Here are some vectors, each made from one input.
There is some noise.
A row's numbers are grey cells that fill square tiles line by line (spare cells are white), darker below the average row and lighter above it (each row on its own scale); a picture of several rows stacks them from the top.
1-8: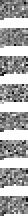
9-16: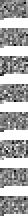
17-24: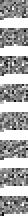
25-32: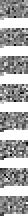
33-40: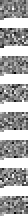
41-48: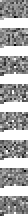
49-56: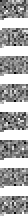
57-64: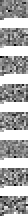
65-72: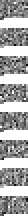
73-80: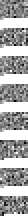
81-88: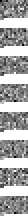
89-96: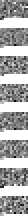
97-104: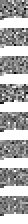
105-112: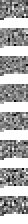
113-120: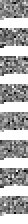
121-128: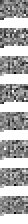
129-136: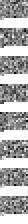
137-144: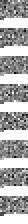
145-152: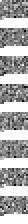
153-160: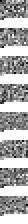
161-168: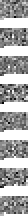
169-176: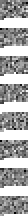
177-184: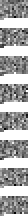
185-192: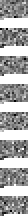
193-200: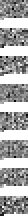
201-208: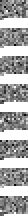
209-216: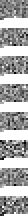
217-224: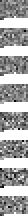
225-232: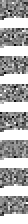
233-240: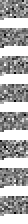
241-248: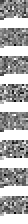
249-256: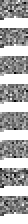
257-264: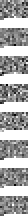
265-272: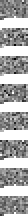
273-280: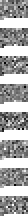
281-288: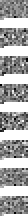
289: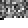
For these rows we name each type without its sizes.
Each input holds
a point on each of two circles, together with either a point on a circle, or a fixed value.
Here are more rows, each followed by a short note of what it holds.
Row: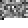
a point on each of three circles
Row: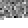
a point on each of two circles
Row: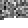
a point on each of three circles
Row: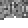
a point on each of three circles
